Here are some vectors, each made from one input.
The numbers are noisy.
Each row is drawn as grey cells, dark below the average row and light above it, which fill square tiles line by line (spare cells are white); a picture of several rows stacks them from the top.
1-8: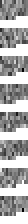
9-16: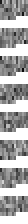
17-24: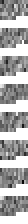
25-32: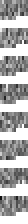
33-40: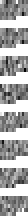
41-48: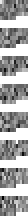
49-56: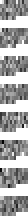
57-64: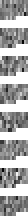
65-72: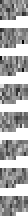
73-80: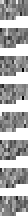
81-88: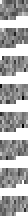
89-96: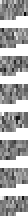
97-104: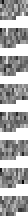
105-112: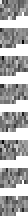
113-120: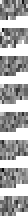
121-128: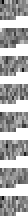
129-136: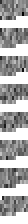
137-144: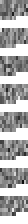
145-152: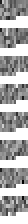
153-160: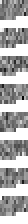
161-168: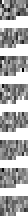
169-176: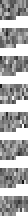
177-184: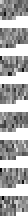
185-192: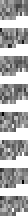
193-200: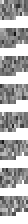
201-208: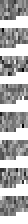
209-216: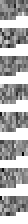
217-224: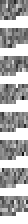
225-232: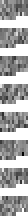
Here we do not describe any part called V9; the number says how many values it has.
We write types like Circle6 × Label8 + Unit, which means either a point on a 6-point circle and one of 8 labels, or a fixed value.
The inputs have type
(Bool × Bool × Bool × Bool + (Circle10 + Unit) × Line4) × V9.
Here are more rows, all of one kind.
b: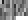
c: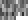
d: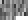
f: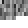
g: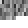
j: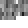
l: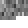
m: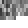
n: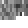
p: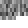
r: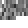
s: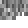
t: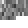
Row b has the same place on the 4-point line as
g and n.
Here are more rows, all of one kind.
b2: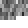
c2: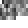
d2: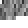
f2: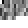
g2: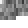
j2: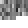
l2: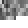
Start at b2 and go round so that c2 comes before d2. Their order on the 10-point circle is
b2, f2, j2, g2, c2, l2, d2.
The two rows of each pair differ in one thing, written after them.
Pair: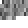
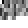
the place on the 4-point line
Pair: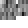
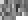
the value of V9
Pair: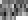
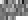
the value of V9
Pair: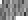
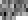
the value of V9
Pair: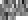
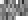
the place on the 4-point line
